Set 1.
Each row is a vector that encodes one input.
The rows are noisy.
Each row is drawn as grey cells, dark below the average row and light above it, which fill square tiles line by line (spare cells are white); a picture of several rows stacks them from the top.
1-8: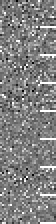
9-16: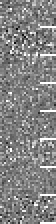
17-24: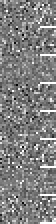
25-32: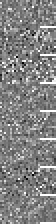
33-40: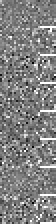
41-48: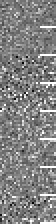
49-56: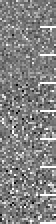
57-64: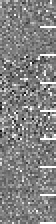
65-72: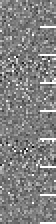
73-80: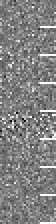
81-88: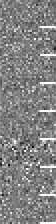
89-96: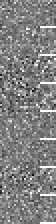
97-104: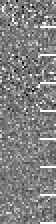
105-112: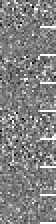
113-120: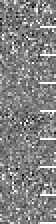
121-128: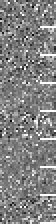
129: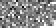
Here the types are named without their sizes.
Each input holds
either a node of a tree, or three true/false values.
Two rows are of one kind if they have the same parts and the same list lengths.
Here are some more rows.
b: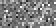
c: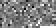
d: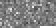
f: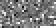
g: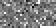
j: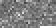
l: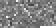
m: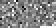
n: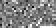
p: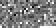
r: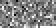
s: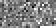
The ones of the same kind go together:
b, c, f, g, m, n, p, r, s
d, j, l

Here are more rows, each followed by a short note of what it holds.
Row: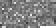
a node of a tree
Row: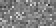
a node of a tree
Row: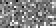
three true/false values
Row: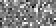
three true/false values
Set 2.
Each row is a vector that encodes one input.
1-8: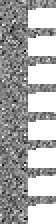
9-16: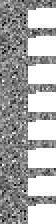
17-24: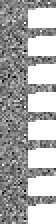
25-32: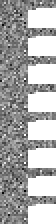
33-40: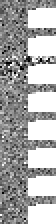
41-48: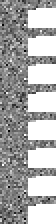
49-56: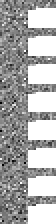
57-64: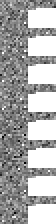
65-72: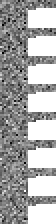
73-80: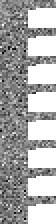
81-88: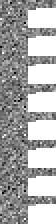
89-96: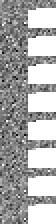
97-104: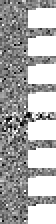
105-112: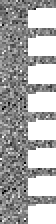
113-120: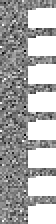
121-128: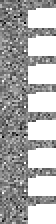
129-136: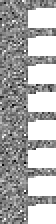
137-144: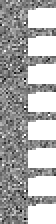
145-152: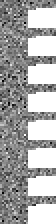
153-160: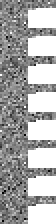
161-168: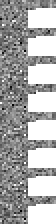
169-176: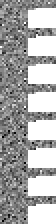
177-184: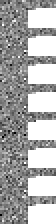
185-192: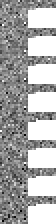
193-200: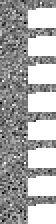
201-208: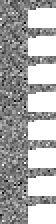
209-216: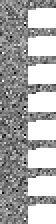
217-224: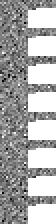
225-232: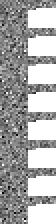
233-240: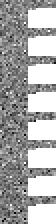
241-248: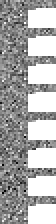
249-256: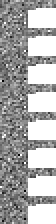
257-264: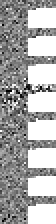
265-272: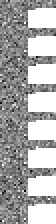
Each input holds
either a fixed value, or one of 5 labels and a true/false value.
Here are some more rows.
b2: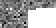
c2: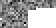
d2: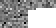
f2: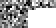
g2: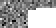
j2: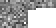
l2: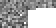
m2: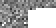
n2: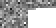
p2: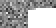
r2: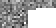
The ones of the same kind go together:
b2, c2, d2, g2, j2, l2, m2, n2, p2, r2
f2

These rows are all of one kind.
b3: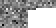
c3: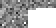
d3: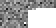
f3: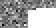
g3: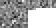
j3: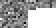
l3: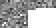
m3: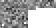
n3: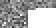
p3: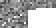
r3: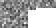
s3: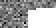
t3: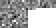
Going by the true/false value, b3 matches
f3, j3 and s3.
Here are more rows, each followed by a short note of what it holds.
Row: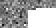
one of 5 labels and a true/false value
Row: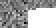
one of 5 labels and a true/false value
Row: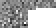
one of 5 labels and a true/false value
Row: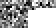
a fixed value
